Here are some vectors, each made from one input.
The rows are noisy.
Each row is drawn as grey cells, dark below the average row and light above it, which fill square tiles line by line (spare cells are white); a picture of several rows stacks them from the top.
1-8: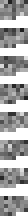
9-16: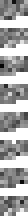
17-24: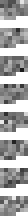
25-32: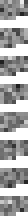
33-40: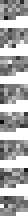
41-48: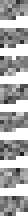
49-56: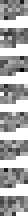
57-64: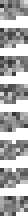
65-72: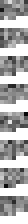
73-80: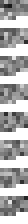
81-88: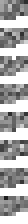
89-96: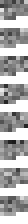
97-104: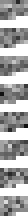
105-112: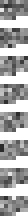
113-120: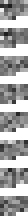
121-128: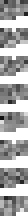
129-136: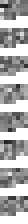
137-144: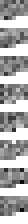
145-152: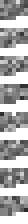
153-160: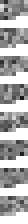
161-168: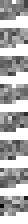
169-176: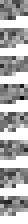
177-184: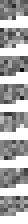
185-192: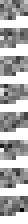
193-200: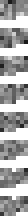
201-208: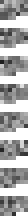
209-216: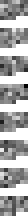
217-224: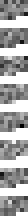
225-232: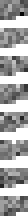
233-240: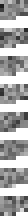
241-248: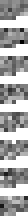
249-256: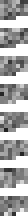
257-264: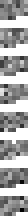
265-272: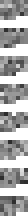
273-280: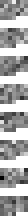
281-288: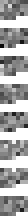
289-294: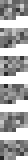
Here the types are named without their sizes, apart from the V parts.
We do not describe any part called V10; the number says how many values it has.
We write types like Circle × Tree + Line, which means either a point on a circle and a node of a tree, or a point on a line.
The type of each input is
(Bool × Bool × Bool + Circle) × V10.
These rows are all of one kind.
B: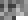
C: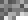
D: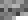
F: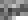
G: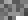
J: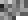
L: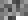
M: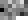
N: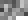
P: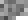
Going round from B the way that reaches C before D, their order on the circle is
B, L, G, C, D, F, M, N, P, J.
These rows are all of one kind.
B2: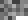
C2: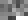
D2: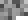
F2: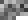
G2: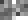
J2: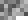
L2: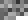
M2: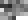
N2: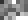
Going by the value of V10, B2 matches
C2 and D2.
